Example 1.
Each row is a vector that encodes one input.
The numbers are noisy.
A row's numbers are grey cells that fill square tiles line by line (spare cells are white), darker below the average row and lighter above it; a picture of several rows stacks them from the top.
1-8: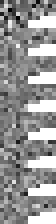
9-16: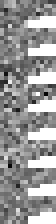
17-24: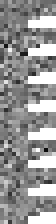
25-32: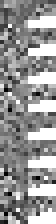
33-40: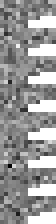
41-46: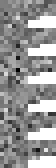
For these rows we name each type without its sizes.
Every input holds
either a fixed value, or three true/false values.
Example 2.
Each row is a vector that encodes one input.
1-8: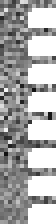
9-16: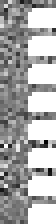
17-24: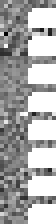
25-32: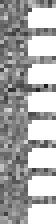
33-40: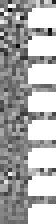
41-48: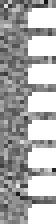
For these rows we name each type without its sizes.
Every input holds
a point on each of two lines.
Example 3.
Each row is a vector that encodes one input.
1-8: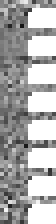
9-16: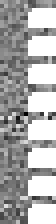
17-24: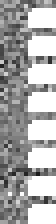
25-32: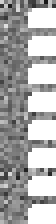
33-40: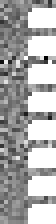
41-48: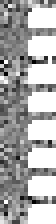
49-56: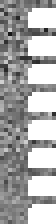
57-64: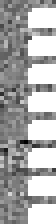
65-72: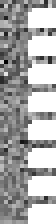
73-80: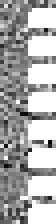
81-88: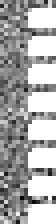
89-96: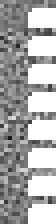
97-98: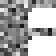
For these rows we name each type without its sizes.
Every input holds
a point on each of two lines.
